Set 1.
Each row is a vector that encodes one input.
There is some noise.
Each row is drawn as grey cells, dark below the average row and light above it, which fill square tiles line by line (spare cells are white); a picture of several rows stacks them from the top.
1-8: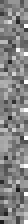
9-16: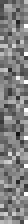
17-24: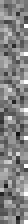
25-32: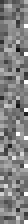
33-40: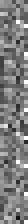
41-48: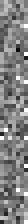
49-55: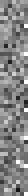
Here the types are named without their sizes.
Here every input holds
a point on a circle.
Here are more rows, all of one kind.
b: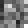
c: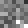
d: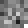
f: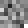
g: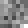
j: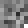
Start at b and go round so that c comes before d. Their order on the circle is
b, g, c, j, f, d.
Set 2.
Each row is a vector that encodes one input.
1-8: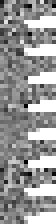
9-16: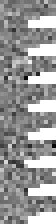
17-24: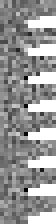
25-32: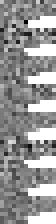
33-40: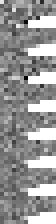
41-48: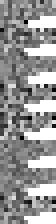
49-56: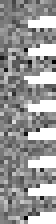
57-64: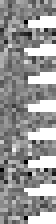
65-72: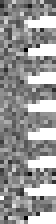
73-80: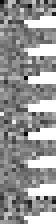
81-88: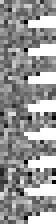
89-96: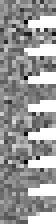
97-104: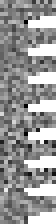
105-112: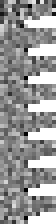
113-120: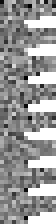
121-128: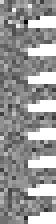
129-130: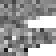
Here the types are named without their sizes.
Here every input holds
a point on a line.
